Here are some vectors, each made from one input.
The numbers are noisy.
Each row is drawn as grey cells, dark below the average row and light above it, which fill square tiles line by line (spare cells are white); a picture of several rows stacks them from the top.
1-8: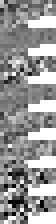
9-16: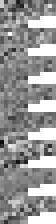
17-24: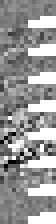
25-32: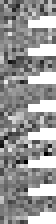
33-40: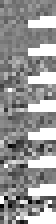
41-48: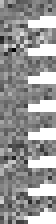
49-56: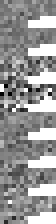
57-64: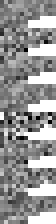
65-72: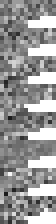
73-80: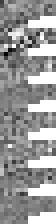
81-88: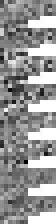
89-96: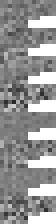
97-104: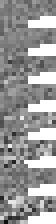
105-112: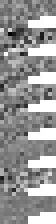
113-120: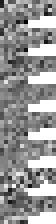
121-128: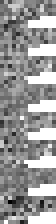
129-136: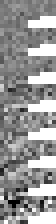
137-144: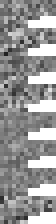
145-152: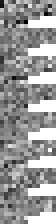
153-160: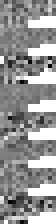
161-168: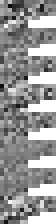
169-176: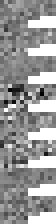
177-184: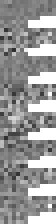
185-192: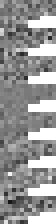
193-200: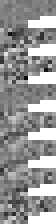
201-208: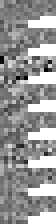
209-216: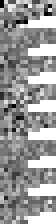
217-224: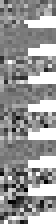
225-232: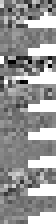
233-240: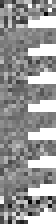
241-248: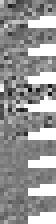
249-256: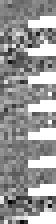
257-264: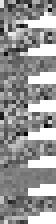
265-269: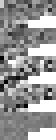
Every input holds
either a point on a 15-point line and three true/false values, or a node of a 7-node tree.
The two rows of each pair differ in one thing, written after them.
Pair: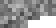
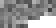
the place on the 15-point line
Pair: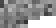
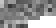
the place on the 15-point line
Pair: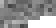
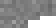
one of the three true/false values
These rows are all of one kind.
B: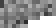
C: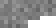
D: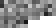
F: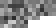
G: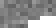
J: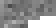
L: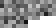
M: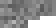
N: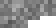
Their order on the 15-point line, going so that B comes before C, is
L, D, F, B, C, N, J, M, G.
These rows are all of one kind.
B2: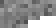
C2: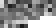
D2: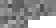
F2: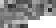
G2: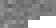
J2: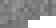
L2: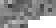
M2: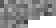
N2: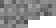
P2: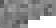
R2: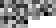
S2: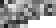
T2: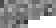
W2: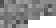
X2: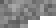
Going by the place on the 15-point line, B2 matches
C2, D2, L2 and R2.
